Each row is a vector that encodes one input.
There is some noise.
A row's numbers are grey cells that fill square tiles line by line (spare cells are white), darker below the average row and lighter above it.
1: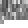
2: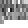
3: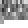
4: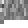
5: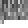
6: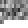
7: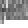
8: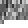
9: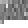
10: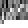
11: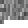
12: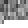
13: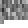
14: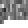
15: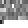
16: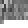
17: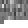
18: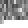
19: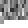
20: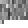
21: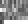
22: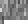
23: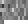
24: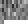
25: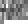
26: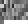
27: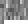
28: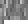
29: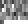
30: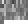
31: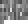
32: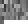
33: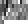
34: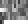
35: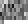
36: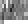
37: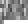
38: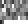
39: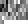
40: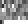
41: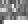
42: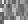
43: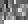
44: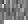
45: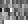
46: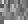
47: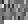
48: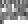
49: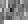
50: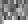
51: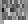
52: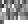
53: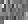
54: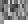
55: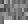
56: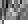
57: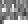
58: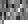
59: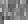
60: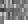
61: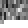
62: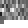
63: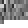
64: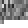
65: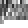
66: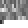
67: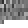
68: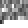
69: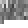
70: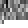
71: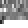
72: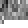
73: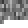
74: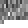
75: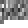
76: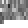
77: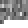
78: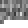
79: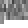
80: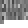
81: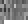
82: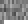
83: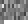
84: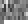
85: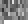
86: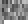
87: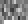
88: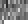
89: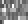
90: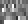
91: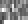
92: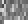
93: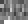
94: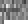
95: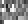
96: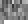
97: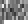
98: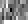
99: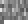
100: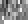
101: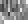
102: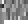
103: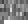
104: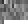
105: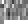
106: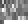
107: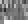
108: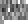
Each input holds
either a point on a 6-point line, or a point on a 13-point line.
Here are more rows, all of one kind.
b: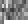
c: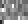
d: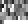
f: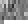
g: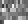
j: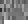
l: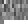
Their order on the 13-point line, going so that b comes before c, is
l, j, b, f, g, c, d.
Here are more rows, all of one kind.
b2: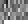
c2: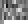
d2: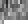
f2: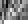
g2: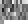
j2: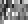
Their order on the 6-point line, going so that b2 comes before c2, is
j2, g2, f2, d2, b2, c2.
